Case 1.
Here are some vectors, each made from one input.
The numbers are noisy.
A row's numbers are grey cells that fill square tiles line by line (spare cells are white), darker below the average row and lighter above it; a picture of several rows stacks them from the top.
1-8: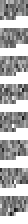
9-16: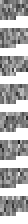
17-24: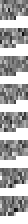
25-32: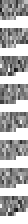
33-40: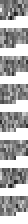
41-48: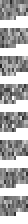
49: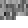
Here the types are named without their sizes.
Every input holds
a label.
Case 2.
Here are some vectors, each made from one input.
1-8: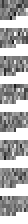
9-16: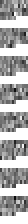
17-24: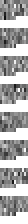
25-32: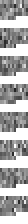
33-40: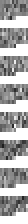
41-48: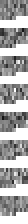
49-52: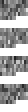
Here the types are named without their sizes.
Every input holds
a label.
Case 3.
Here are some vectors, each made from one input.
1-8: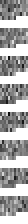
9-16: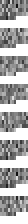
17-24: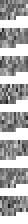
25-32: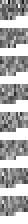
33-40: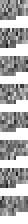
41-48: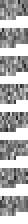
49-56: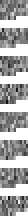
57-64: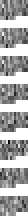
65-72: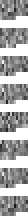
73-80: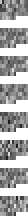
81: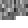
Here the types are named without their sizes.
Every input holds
a point on a line.
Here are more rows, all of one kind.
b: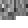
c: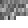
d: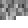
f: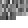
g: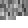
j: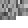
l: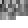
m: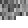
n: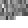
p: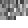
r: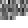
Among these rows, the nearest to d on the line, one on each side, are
c and g.
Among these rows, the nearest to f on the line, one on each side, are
j and r.
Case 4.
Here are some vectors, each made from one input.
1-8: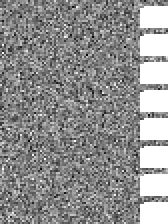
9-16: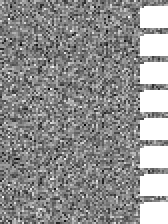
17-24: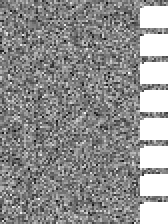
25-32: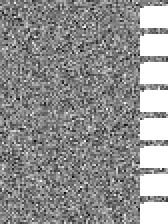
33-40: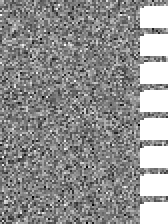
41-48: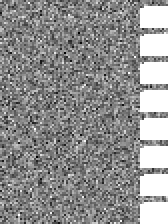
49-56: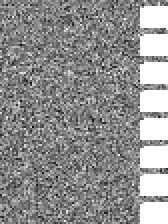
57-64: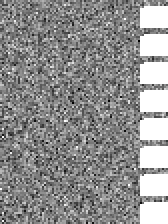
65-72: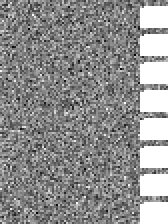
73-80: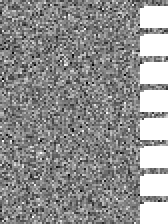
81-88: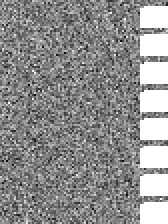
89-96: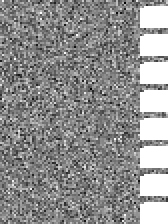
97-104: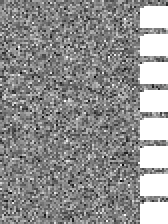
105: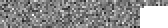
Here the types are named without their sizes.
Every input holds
a point on a circle.
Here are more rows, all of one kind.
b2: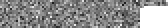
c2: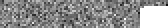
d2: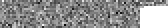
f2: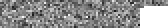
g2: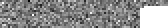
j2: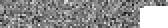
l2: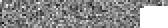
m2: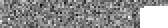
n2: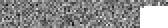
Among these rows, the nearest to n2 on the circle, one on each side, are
c2 and g2.
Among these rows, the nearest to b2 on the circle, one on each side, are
d2 and j2.
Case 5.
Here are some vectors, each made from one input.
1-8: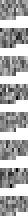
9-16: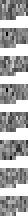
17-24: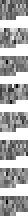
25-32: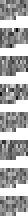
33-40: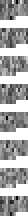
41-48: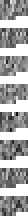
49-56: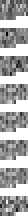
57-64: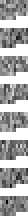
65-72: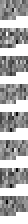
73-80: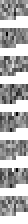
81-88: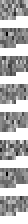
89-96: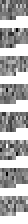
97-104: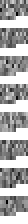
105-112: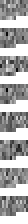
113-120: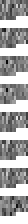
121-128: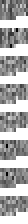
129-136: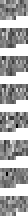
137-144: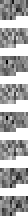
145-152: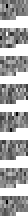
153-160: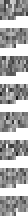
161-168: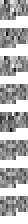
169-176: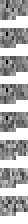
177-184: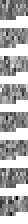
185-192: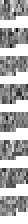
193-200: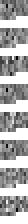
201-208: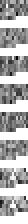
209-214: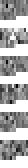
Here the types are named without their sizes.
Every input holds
either a point on a circle, or a fixed value.
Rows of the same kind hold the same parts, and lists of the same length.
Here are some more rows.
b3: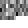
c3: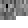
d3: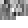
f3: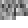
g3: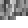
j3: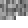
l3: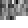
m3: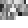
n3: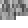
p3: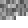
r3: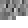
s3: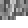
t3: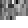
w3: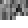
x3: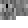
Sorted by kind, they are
b3, c3, d3, f3, g3, j3, l3, n3, p3, r3, s3, t3, w3, x3
m3

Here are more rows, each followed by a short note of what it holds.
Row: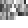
a fixed value
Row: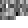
a point on a circle
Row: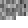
a point on a circle
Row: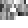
a fixed value
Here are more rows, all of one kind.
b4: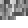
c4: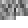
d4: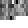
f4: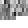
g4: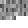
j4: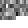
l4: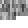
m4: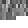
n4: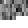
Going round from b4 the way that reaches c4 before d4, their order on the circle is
b4, f4, l4, c4, g4, n4, m4, d4, j4.
